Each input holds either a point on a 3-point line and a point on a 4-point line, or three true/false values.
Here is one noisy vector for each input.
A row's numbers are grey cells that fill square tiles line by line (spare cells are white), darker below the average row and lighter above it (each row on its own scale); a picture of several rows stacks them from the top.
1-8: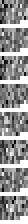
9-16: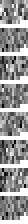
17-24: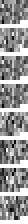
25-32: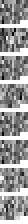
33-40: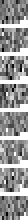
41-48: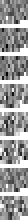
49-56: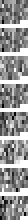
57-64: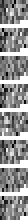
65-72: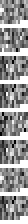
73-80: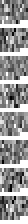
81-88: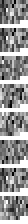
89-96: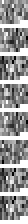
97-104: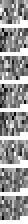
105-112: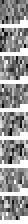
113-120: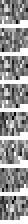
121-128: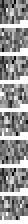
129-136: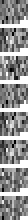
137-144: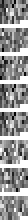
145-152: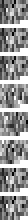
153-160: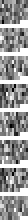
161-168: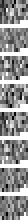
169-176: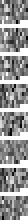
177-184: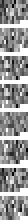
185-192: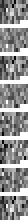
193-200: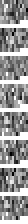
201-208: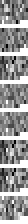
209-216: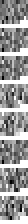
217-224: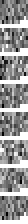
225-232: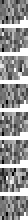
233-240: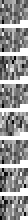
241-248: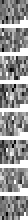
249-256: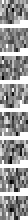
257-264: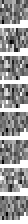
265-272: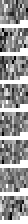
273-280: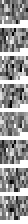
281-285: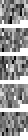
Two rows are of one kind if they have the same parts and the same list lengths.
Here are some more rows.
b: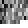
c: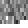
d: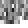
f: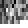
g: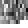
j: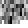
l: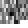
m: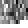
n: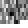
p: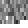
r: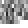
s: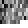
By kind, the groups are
b, c, f, g, l, m, n, p, s
d, j, r

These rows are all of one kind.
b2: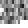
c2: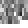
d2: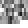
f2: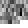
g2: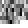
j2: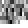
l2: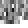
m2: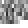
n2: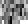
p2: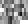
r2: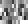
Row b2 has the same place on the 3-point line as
l2 and r2.
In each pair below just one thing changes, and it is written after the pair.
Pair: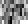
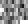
the place on the 3-point line
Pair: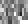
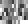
the place on the 3-point line
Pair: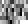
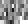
the place on the 3-point line
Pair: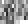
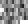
the place on the 4-point line
